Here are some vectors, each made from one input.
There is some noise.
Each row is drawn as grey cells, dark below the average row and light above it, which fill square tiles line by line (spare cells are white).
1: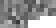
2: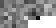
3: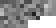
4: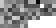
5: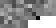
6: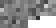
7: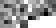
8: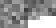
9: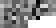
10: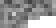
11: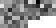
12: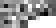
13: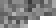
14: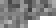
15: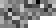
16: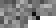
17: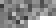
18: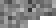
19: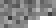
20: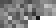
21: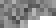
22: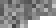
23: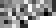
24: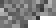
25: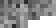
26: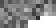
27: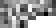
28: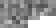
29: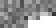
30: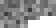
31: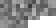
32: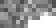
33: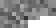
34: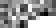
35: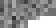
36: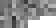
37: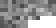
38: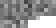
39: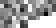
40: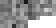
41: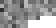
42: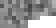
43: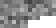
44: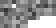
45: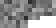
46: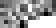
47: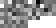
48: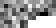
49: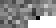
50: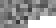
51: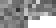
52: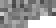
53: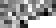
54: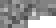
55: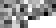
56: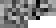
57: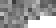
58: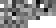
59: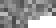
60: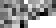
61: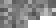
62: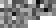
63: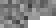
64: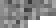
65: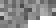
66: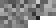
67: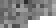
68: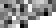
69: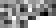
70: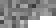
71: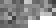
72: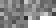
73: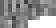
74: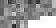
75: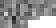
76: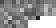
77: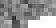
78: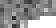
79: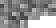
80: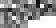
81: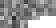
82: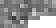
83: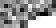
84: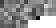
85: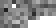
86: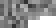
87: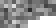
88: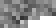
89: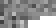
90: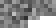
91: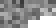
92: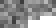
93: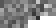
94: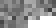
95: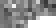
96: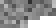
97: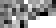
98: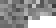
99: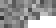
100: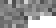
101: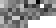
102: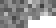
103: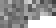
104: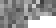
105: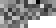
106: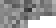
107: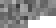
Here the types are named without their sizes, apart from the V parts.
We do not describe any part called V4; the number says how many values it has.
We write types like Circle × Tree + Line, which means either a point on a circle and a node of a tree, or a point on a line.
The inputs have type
(Bool × Bool × Bool × Bool + Unit) × V4 + Tree.
